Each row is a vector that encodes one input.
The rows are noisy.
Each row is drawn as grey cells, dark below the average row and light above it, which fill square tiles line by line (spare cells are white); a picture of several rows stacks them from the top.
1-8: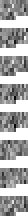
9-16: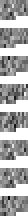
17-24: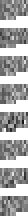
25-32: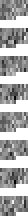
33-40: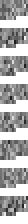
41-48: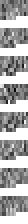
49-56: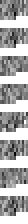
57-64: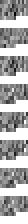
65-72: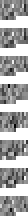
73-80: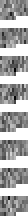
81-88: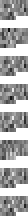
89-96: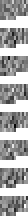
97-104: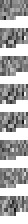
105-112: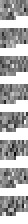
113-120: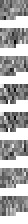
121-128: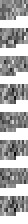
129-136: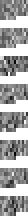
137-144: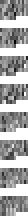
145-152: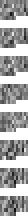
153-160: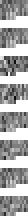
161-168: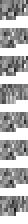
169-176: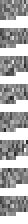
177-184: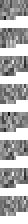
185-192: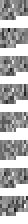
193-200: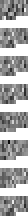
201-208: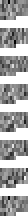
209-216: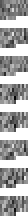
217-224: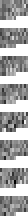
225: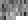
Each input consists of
either a point on a 6-point line and a true/false value, or a point on an 8-point line, or a list of up to two points on a 4-point line.
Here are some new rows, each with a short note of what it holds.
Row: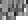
a list of one item
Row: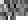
the empty list
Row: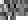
the empty list
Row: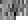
a list of two items
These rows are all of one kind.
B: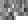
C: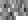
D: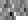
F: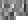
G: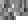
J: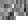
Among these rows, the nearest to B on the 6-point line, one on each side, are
G and J.
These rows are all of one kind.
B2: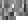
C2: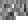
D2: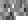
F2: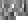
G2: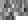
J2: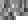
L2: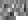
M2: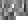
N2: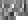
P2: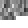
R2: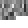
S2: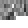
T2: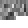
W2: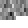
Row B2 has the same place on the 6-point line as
F2, M2, N2 and R2.
